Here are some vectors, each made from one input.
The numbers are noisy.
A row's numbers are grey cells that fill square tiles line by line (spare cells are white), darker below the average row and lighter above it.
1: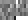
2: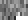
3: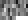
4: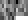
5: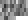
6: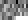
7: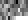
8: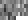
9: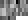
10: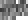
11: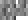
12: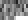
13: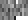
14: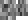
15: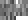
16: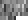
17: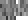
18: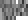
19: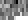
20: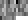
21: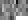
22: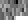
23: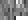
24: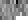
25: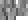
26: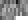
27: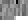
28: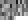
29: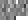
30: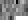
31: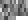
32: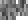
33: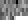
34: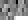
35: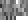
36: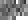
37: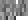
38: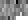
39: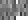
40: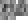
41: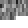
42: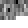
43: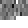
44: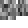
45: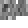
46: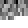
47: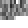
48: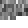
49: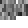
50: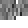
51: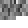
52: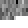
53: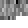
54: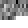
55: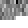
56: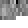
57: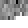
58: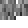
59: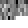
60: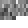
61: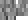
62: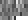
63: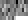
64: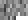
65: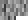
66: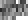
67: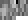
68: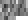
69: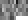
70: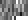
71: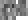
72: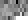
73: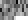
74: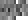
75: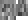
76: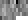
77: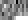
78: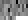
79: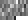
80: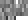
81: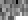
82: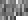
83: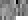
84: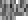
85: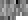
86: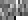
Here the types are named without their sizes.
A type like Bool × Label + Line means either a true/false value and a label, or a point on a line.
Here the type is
(Circle + Line) × (Circle + Unit).
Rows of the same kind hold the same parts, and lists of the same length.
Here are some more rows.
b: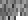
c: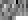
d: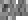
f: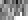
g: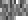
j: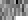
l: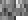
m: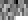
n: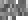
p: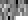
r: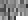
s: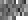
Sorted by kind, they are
b, g, l, r, s
c, m, p
d, n
f, j

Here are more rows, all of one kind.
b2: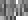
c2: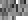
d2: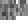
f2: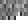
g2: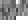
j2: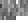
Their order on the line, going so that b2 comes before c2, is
f2, j2, g2, b2, d2, c2.
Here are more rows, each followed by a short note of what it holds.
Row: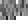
a point on a circle and a point on a line
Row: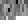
a point on each of two circles
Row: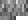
a point on a circle and a point on a line
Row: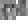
a point on a line
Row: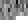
a point on each of two circles
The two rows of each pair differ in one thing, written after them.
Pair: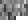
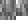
the place on the line
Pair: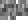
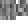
the place on the circle
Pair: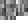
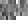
the place on the circle
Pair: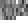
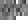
the place on the circle
